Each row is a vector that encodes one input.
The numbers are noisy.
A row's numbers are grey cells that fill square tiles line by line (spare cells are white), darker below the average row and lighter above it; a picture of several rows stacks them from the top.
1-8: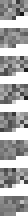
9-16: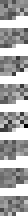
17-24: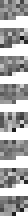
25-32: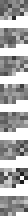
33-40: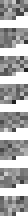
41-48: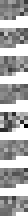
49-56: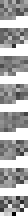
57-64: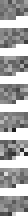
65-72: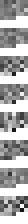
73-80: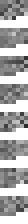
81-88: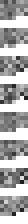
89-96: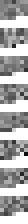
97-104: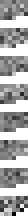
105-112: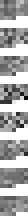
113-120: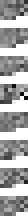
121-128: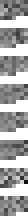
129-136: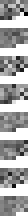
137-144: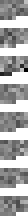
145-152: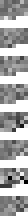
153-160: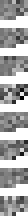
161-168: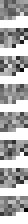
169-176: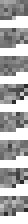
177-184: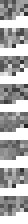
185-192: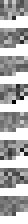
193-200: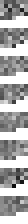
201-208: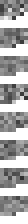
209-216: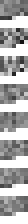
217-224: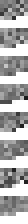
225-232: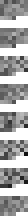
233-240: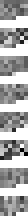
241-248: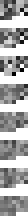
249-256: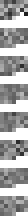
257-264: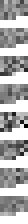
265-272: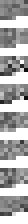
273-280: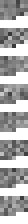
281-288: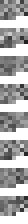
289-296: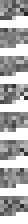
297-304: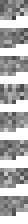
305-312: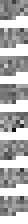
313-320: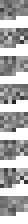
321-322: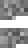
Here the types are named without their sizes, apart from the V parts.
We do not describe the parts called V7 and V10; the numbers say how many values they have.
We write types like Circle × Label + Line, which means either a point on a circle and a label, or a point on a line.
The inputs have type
Bool × Bool × Bool + Label + V7 × V10.
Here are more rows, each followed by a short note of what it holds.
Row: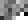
a label
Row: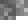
a value of V7 and a value of V10
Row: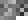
three true/false values
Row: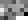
a label
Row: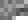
three true/false values
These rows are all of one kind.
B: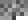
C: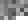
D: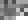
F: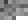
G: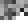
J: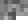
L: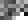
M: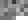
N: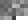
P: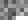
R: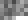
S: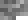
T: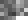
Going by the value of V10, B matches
C, G, J and N.
